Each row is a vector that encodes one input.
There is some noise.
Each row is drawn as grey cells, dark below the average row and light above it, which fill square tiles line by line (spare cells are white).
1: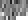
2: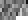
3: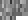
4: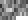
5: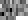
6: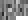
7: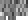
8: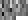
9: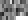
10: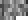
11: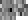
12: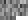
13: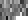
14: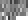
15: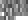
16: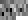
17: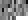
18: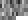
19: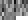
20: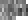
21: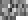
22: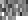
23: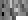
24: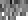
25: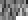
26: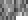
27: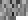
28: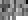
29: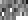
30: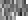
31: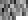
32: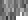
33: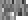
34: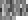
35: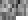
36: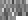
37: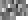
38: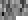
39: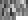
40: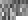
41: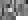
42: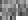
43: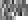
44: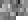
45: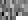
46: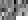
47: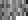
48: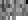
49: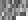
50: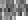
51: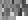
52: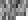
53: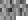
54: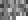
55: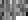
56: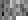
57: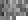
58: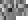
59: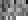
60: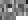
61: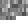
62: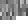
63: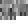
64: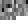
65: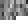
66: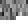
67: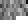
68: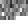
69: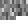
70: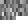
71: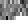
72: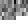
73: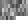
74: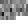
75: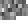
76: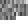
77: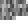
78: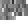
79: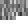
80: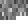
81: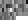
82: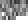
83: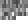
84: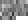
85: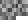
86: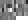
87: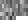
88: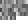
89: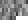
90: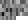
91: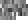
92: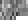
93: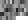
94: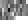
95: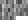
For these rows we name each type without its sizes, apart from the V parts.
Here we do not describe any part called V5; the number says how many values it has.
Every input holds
a point on each of two lines, together with either three true/false values, or a value of V5.
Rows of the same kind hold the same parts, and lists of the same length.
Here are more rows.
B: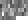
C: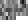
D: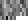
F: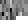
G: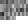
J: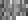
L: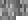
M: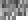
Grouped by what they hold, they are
B, L, M
C, D, F, G, J

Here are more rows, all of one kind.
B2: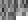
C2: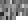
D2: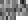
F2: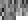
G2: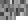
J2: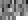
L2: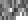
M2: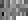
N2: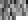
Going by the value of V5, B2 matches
D2, F2 and L2.
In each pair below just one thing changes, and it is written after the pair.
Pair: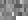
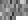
one of the three true/false values
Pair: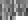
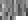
one of the three true/false values
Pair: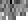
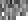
the place on one of the two lines
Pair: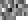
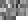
the place on one of the two lines
